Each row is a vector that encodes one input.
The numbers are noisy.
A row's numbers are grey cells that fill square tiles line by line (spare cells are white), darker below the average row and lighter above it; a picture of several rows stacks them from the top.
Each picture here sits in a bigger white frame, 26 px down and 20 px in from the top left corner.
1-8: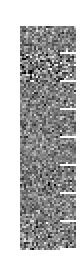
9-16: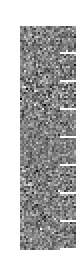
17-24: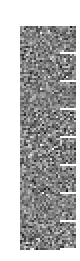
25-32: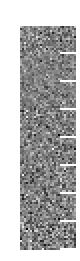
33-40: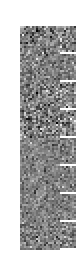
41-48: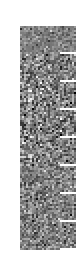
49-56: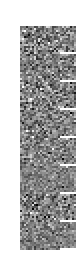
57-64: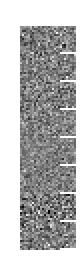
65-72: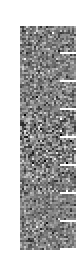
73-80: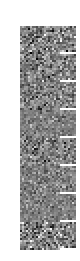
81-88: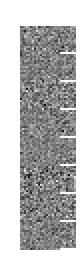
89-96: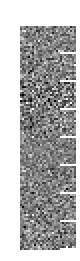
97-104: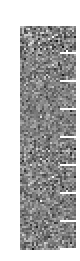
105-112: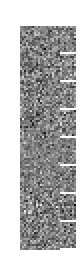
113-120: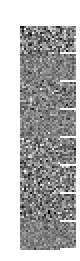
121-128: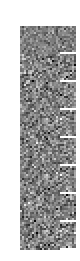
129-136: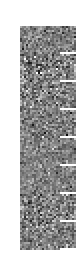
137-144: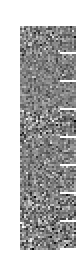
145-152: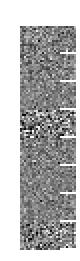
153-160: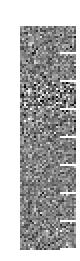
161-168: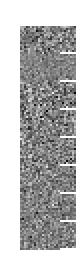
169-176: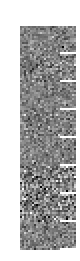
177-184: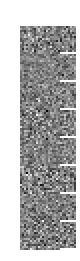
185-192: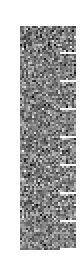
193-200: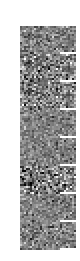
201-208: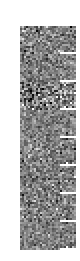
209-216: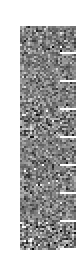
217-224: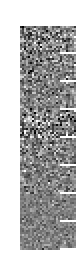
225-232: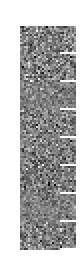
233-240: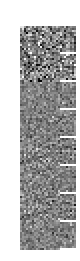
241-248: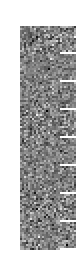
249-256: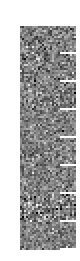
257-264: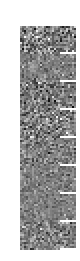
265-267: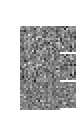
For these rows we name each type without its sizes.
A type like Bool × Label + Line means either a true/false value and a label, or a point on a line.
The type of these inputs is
List(Line) + Tree.
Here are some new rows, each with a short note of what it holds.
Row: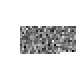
the empty list
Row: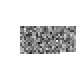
a list of two items
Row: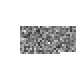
a list of one item
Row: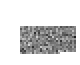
a list of one item
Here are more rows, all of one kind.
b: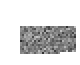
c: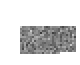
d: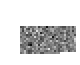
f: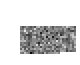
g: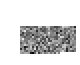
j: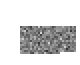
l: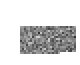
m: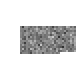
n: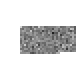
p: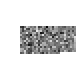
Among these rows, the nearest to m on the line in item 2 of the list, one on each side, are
l and n.
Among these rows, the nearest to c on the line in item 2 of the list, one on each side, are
b and n.
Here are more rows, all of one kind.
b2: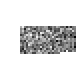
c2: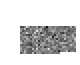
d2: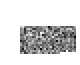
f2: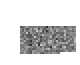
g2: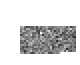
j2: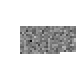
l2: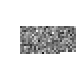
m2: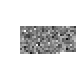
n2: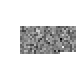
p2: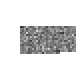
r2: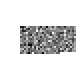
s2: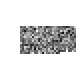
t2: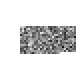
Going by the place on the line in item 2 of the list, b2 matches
d2, f2, m2 and t2.
